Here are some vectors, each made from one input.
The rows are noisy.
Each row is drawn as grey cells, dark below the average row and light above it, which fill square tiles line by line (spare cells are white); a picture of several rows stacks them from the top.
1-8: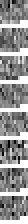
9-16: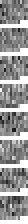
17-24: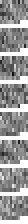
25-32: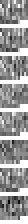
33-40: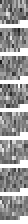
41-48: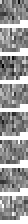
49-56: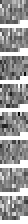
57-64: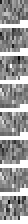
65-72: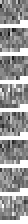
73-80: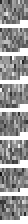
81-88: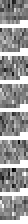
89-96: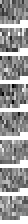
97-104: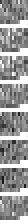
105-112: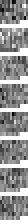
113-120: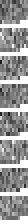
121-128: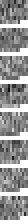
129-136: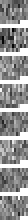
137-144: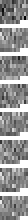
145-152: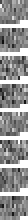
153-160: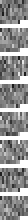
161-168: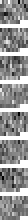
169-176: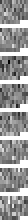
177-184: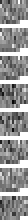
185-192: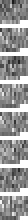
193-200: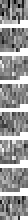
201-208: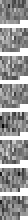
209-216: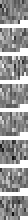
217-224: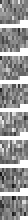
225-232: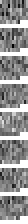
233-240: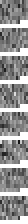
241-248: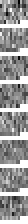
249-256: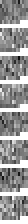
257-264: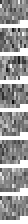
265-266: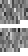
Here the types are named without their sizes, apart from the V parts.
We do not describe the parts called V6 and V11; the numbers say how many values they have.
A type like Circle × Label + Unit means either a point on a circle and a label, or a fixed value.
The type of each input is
Bool × Label + V6 × V11.
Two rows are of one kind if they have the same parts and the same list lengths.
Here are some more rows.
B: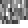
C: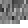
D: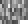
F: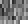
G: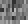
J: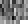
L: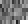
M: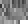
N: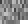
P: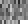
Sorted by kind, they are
B, D, N
C, F, G, J, L, M, P

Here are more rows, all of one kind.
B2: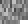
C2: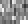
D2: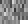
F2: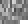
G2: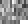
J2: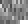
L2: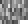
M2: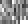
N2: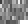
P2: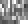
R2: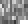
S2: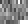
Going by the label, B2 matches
D2, F2, J2 and P2.
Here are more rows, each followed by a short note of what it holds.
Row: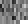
a value of V6 and a value of V11
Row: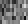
a value of V6 and a value of V11
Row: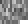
a label and a true/false value
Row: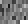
a value of V6 and a value of V11
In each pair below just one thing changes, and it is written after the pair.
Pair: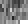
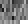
the value of V11
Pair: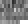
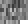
the value of V6
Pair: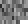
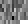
the value of V6
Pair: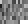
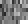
the value of V6
